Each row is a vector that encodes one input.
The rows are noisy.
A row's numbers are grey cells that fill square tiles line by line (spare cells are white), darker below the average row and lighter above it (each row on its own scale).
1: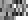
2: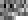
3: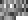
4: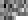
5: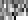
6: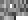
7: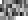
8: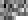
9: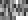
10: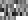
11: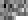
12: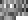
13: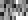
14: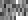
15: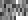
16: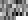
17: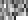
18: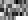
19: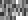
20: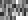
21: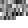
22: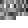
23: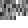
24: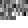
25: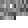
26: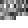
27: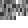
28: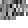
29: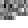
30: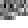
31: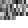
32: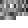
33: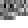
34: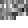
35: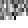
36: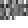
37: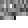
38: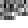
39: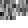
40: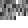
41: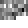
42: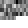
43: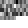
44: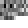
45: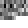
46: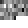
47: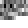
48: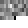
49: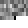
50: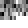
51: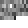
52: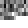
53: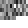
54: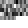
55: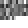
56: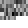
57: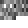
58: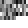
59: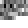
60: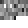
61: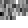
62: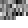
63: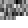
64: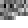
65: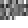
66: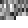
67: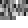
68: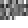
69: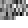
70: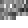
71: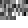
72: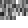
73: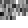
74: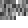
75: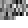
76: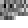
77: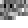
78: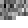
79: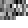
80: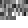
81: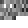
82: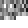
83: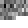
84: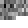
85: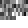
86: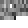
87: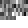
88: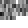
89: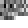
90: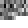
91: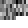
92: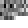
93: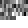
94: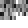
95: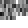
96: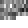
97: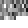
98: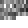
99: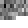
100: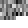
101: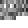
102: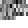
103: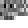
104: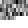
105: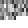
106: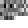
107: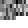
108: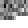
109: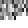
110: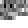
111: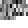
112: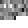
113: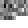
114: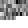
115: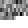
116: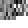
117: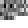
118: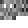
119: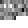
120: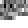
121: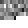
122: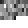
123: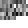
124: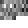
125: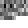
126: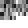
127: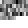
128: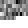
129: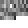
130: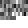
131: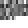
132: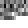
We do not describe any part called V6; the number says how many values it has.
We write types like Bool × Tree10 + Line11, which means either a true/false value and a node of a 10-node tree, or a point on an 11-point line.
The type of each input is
List2(Bool × V6).
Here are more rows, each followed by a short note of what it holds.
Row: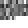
the empty list
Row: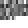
the empty list
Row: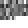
the empty list
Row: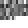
the empty list
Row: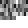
a list of one item
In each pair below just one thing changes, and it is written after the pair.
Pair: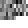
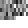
the value of V6 in item 2 of the list
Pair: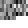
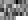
the true/false value in item 2 of the list
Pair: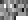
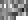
the value of V6 in item 1 of the list
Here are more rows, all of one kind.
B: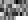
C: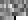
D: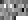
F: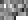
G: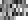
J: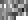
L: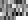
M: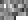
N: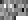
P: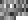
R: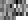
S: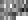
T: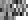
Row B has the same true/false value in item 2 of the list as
P and S.
